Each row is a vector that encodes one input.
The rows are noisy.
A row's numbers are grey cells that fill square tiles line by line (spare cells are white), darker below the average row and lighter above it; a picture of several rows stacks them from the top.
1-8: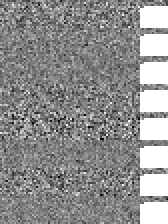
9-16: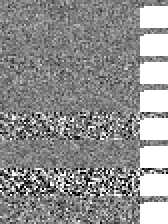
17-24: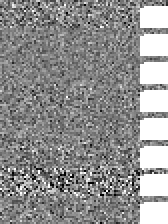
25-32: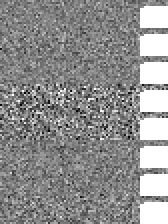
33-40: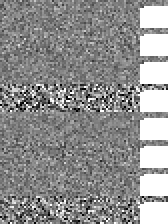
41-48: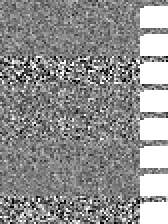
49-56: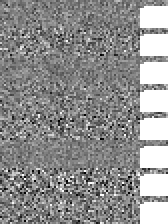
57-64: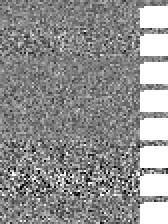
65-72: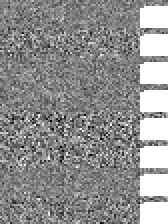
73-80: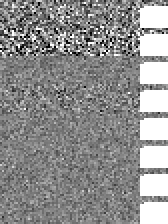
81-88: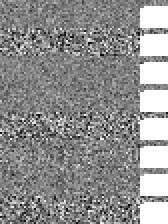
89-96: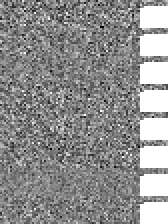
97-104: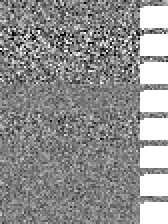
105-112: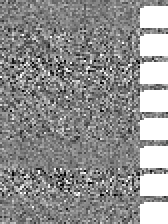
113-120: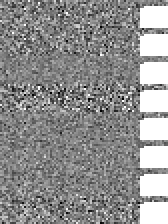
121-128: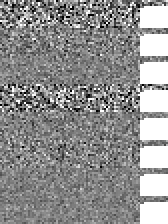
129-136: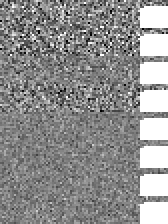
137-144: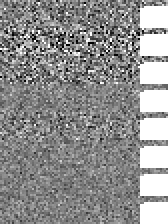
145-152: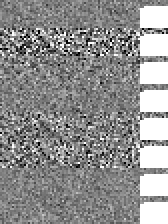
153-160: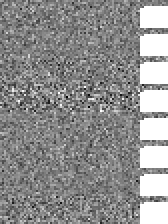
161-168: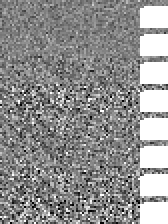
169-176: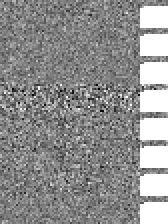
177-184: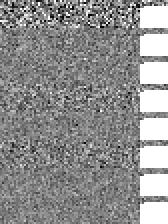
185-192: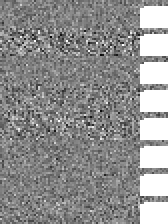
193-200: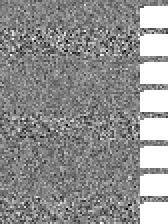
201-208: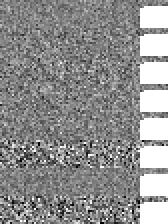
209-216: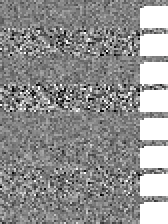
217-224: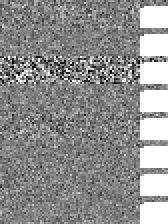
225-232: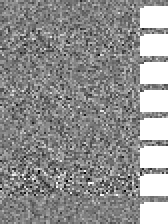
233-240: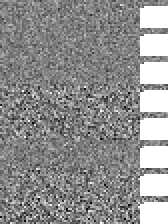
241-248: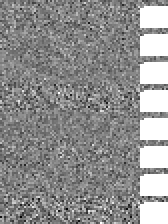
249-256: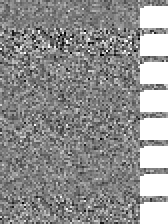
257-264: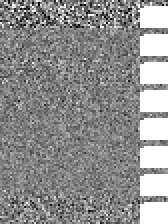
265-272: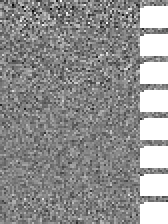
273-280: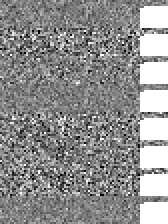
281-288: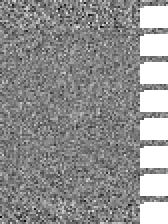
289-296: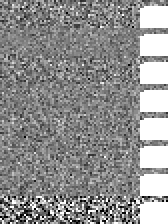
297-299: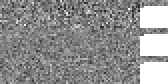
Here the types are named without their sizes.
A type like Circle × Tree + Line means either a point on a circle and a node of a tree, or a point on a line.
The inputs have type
Circle × Circle × Circle × (Circle + Unit) × Label.
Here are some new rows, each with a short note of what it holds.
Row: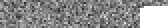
a point on each of four circles and a label
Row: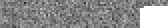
a point on each of four circles and a label
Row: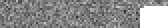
a point on each of four circles and a label
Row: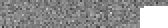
a point on each of three circles and a label
